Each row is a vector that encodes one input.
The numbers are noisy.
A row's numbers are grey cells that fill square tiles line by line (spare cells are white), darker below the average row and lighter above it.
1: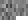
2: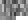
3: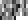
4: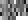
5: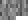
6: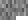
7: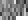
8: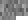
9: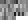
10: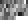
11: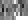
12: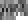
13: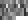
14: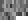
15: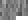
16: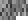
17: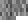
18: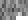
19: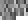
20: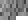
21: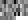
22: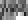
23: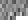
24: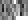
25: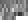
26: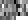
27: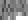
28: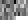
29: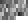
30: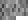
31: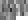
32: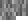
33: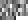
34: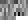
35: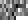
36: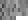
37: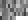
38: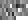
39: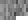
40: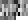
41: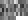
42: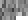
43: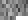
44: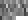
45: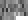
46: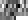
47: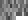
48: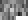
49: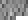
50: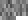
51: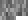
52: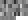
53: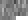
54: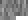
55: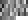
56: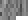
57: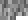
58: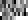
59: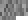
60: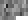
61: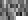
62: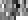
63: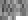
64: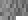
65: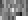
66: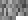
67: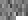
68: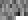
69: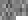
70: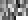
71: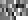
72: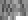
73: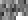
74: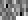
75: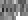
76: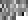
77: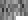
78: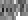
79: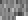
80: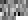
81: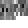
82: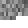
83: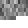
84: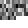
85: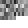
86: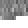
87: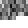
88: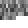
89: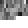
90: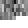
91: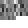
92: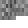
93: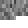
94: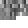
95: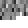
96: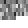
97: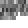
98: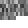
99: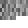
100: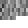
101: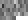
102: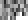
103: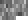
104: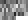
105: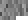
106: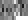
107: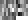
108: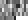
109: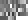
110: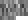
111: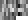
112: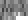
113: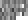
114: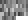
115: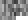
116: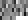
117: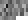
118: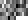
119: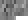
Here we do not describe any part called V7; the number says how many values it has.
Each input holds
a true/false value, together with either a point on a 6-point line, or a value of V7.
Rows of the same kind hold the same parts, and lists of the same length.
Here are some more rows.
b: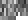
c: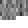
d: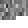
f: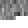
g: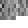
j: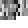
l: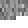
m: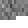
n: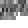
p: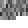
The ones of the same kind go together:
b, g, l, n
c, d, f, j, m, p

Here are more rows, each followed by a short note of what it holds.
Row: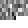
a point on a 6-point line and a true/false value
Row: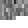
a true/false value and a value of V7
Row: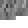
a true/false value and a value of V7
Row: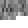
a point on a 6-point line and a true/false value
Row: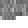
a true/false value and a value of V7
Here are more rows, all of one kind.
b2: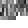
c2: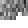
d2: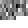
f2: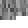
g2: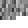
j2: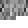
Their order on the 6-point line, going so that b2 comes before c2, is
b2, c2, j2, g2, f2, d2.
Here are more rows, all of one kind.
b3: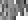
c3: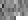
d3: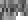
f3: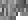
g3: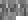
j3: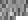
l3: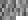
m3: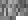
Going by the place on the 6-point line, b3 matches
f3 and m3.
